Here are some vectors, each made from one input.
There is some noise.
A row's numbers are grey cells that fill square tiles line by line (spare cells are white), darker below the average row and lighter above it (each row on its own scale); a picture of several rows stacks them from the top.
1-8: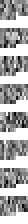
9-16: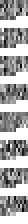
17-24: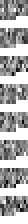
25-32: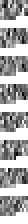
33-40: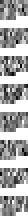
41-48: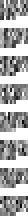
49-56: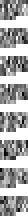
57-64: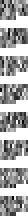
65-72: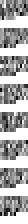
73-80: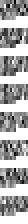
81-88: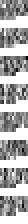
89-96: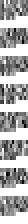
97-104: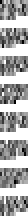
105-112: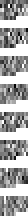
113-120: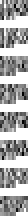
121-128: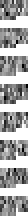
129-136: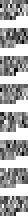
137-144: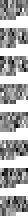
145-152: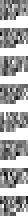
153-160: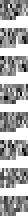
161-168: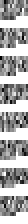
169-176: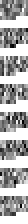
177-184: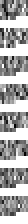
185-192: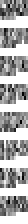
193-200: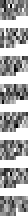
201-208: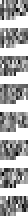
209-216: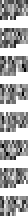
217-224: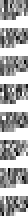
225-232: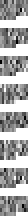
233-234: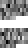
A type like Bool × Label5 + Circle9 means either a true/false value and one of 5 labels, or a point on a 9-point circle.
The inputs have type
Circle6 × Line10 + Circle14.
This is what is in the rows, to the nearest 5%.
About 50% of them hold a point on a 6-point circle and a point on a 10-point line. The rest hold a point on a 14-point circle.
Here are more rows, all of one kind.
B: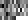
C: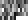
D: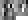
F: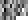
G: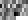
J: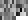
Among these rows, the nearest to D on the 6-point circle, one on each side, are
C and G.
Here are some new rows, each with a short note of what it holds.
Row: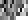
a point on a 6-point circle and a point on a 10-point line
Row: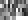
a point on a 14-point circle
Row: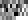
a point on a 6-point circle and a point on a 10-point line
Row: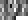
a point on a 6-point circle and a point on a 10-point line
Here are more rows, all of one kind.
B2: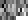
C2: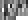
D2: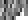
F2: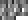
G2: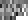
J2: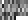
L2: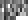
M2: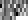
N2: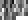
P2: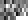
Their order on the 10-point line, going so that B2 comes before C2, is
P2, J2, B2, N2, F2, D2, C2, L2, G2, M2.
